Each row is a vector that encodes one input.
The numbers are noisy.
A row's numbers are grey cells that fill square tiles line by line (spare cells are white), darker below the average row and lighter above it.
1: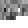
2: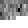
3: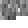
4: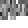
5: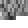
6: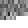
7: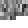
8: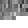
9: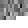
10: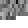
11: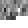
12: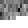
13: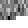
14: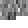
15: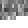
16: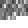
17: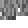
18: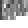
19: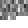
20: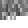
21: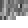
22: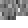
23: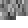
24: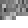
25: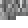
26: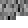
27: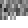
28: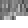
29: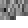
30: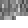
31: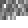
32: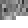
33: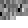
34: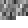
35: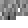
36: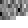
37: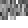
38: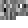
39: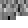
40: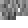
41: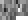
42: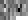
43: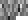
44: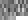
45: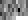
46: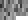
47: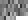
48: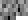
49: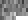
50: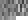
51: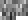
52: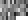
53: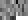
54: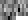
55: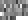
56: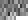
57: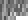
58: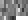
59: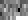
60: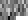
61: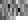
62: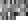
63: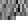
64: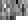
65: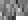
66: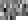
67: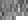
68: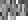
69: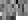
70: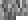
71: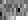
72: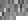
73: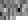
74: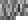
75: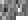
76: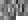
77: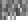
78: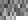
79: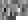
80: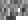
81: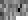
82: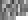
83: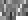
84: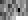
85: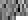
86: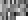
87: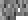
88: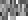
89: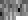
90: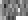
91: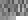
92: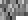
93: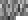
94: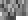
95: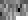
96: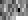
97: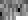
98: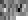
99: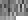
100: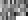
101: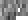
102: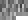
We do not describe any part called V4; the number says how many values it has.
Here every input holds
a true/false value, together with a list of up to two items, each either a point on a 5-point line, or a value of V4.
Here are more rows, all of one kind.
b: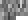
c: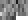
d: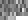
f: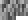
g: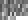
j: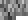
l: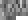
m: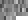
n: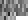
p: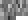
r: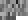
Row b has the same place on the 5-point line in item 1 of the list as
j, n, p and r.
